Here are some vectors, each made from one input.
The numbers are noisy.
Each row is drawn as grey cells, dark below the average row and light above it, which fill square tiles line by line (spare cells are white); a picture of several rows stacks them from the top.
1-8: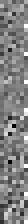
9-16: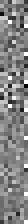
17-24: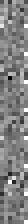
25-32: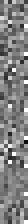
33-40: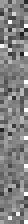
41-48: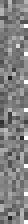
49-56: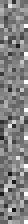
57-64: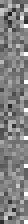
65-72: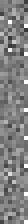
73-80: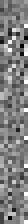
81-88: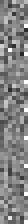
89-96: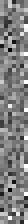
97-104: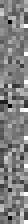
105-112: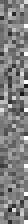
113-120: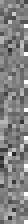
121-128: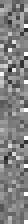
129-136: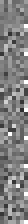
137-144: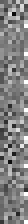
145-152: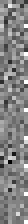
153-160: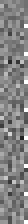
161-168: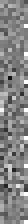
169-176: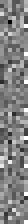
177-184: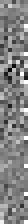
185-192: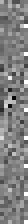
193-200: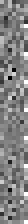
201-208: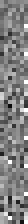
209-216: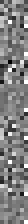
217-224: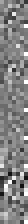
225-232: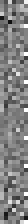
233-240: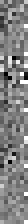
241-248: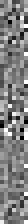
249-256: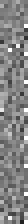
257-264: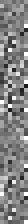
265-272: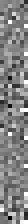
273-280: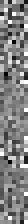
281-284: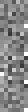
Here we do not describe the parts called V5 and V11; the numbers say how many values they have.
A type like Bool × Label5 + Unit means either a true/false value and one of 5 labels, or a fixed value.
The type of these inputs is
Bool × V11 + Line7 × (Line7 + V5).
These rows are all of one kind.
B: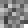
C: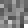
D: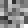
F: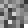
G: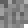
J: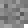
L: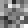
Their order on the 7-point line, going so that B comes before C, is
D, G, B, J, C, L, F.
